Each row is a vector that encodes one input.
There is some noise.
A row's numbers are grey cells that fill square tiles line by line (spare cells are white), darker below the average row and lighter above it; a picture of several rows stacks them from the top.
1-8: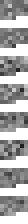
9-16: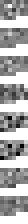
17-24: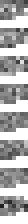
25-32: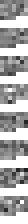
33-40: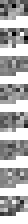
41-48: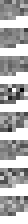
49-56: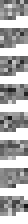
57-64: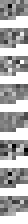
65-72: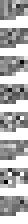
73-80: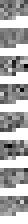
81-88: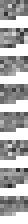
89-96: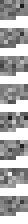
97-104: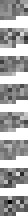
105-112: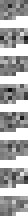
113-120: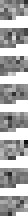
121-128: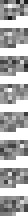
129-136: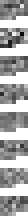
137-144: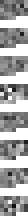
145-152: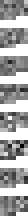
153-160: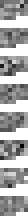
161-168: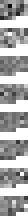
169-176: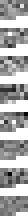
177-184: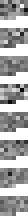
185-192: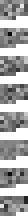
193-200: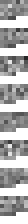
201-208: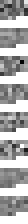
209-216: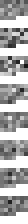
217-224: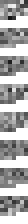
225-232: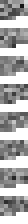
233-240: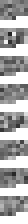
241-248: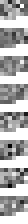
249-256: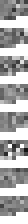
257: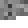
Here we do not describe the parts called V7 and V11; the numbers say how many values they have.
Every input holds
a value of V11, together with either a point on a 5-point line and a true/false value, or a value of V7.
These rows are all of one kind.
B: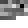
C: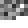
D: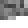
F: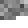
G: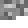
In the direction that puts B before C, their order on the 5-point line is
D, G, F, B, C.
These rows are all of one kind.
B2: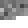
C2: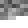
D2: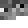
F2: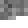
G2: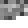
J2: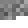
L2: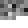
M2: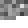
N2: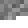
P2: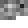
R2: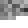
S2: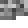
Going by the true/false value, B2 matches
J2, N2 and R2.
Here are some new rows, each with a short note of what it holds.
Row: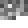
a value of V7 and a value of V11
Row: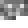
a value of V7 and a value of V11
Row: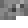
a value of V7 and a value of V11
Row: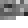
a value of V7 and a value of V11
